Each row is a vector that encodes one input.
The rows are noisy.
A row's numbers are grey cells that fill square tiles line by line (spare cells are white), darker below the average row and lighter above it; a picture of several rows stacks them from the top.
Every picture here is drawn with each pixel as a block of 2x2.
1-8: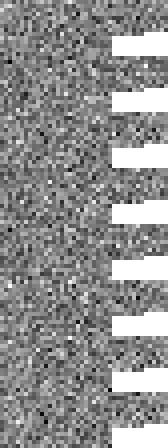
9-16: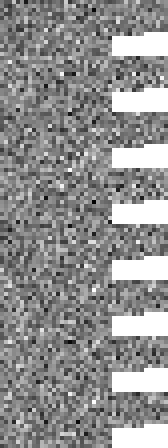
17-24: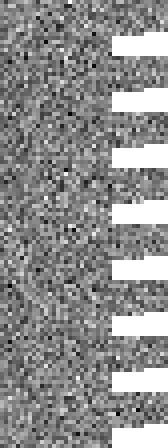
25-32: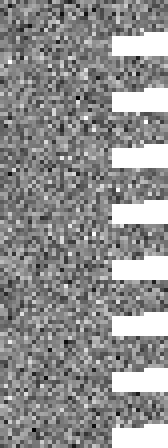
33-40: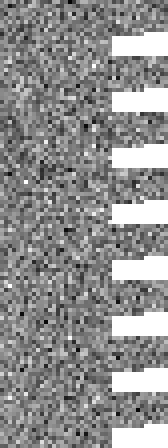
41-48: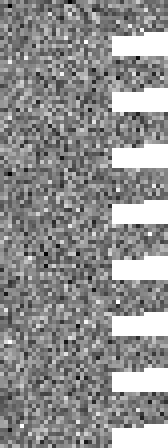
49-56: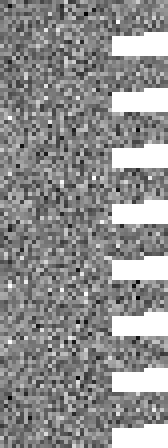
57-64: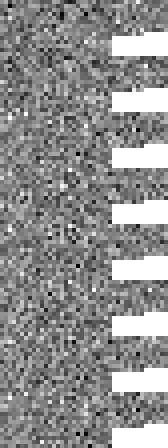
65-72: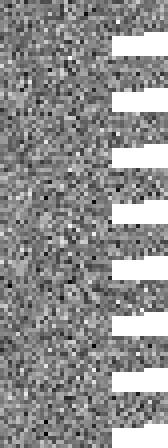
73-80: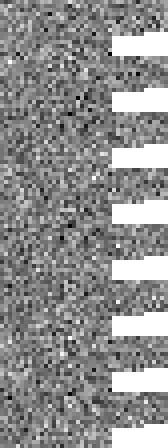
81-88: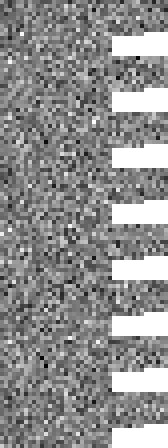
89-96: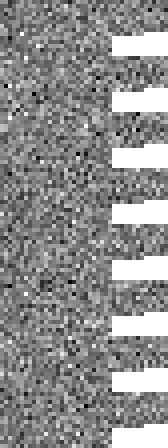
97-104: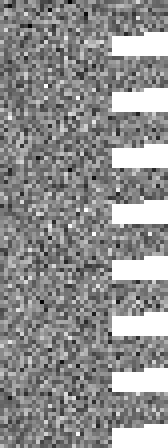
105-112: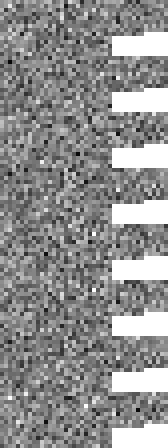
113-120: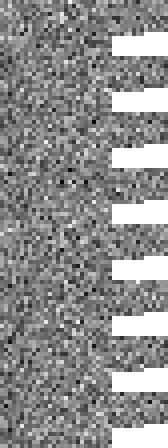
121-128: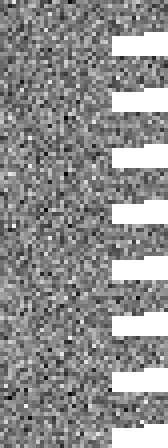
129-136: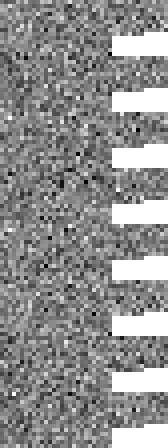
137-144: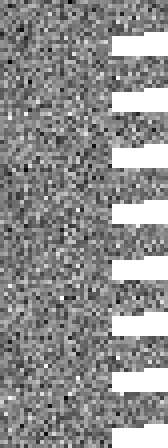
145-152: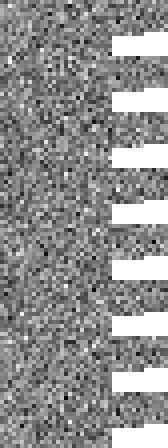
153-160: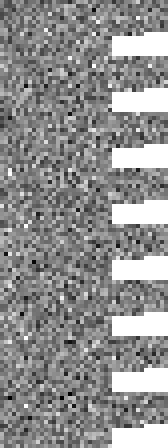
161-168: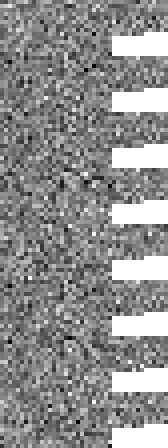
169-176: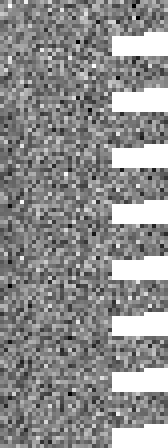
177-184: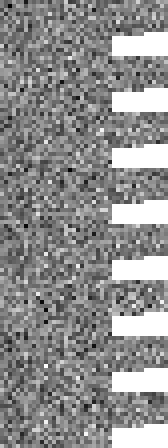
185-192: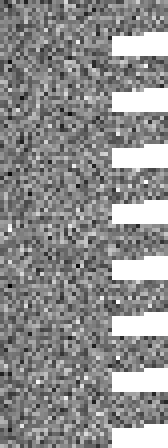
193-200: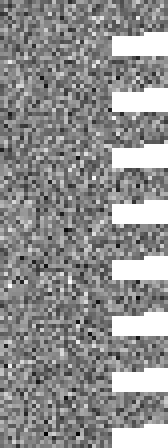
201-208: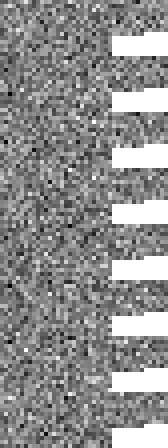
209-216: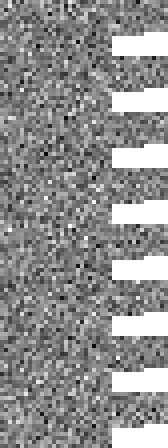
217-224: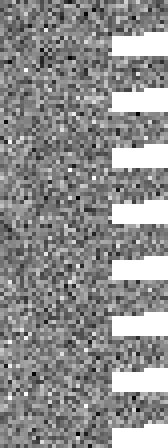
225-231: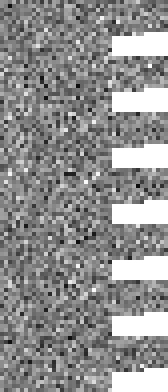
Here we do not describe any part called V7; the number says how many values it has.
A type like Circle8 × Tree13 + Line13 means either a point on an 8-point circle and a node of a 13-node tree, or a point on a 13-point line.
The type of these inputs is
Circle10 × Line9 + Line5 × V7.
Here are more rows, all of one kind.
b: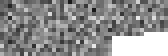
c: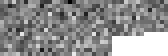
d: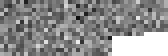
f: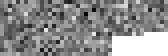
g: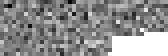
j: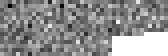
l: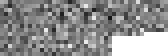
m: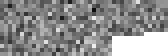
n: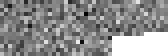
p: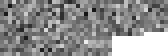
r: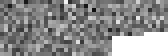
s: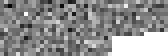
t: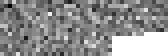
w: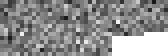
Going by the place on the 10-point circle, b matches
j, p, r and s.
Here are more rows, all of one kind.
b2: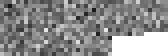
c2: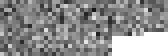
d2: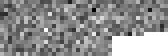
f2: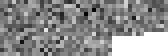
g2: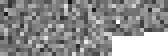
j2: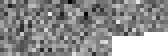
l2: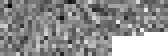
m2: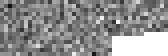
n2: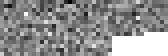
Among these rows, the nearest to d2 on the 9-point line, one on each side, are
b2 and g2.
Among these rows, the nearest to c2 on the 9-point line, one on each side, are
f2 and l2.
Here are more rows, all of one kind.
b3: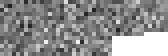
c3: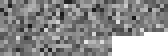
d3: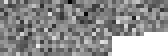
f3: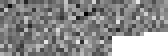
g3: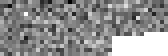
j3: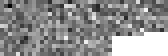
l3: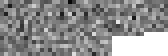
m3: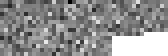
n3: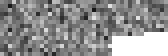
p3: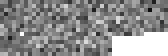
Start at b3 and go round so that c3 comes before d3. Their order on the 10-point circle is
b3, m3, l3, c3, j3, n3, g3, p3, d3, f3.
